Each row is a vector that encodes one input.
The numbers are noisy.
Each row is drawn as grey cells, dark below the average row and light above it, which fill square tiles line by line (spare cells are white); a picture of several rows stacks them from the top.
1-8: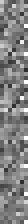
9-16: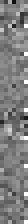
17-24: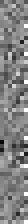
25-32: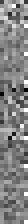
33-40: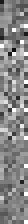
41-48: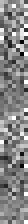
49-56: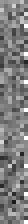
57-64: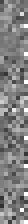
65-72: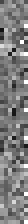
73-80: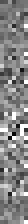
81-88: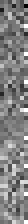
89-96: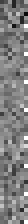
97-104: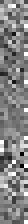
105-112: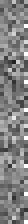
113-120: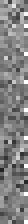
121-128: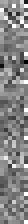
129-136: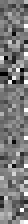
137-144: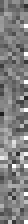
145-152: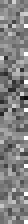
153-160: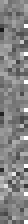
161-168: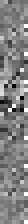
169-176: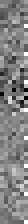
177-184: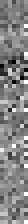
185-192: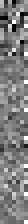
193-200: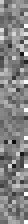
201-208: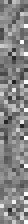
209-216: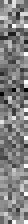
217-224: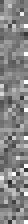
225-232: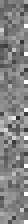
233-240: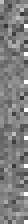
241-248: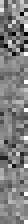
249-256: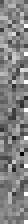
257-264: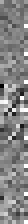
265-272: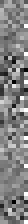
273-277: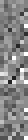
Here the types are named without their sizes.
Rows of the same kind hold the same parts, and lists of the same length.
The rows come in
2 kinds.
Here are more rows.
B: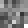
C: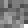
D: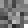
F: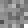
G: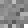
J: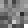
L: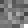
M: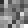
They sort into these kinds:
B, C, D, F, J, L, M
G

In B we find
a node of each of two trees and three true/false values.
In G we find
a point on a line and a node of a tree.
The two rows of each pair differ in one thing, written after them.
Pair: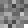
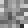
the place on the line
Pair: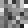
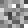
the place on the line
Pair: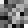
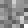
the node of the tree
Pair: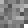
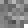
the node of the tree
